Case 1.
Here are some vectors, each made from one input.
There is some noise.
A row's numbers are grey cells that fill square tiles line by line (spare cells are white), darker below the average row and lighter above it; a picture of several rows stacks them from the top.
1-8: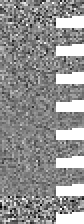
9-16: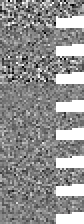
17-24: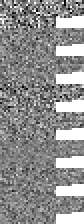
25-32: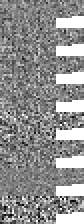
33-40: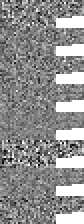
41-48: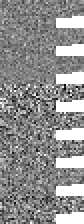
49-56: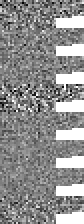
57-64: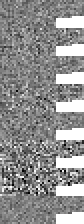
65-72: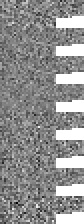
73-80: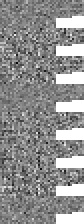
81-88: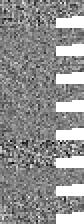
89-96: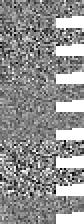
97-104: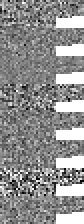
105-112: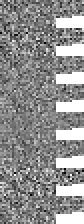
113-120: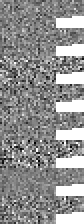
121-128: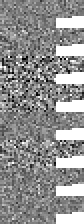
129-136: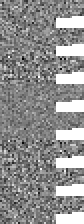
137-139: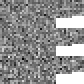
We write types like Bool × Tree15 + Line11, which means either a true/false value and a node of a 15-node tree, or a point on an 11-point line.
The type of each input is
Line11 + List2(Line5).
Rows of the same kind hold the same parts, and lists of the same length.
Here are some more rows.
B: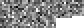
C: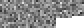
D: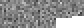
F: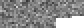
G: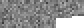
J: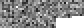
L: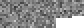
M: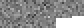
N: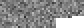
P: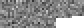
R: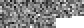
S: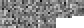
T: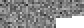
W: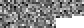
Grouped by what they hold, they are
B, L, N, S, T, W
C, D, P
F, G, J, R
M

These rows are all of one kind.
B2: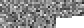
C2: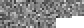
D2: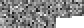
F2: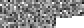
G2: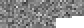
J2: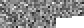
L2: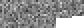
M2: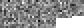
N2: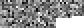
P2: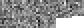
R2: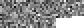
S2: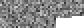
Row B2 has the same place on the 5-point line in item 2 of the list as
D2, F2 and J2.
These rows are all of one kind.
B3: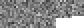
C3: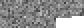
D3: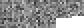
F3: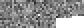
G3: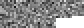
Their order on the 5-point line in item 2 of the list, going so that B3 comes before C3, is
F3, B3, G3, D3, C3.
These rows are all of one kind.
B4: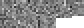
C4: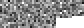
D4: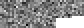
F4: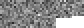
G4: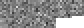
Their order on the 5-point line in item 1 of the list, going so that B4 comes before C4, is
B4, D4, C4, G4, F4.
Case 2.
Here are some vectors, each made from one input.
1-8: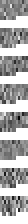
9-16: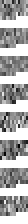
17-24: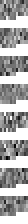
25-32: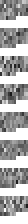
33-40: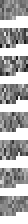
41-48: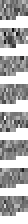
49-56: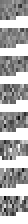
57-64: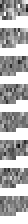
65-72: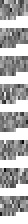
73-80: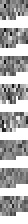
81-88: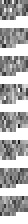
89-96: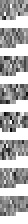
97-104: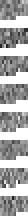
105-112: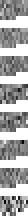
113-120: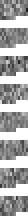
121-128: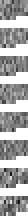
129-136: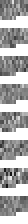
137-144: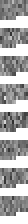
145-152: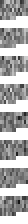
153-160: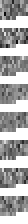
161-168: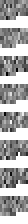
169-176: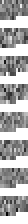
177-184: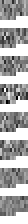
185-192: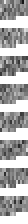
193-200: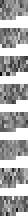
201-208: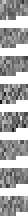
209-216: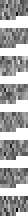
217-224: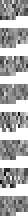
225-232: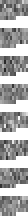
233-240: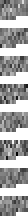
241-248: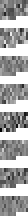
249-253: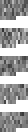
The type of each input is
Bool × Tree15 + Tree13.
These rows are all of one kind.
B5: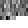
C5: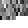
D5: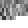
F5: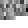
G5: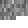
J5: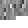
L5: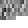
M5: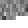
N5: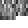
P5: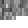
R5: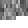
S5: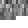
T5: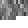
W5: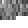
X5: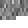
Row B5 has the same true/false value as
G5, P5, R5 and X5.
